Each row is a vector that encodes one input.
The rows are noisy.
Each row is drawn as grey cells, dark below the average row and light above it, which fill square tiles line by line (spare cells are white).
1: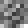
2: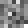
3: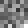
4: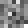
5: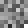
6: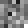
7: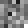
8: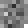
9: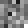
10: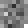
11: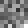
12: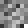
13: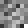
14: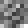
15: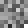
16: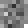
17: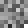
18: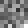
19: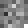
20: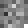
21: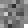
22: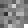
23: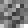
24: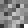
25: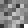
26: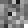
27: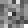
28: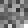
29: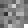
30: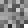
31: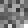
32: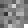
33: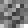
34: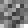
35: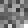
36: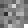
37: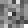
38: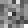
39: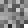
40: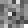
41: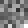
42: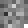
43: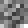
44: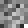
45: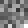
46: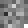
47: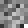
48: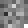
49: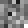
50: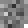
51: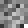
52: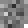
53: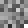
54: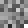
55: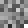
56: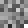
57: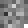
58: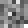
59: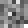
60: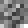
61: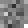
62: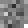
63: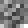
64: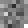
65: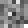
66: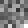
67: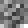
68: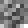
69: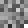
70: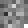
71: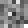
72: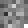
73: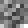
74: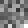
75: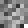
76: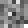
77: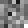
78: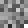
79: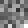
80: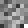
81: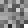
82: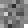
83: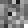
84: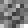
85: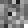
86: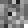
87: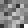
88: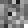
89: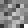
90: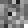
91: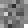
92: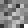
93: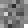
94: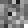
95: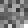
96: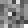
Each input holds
three true/false values.
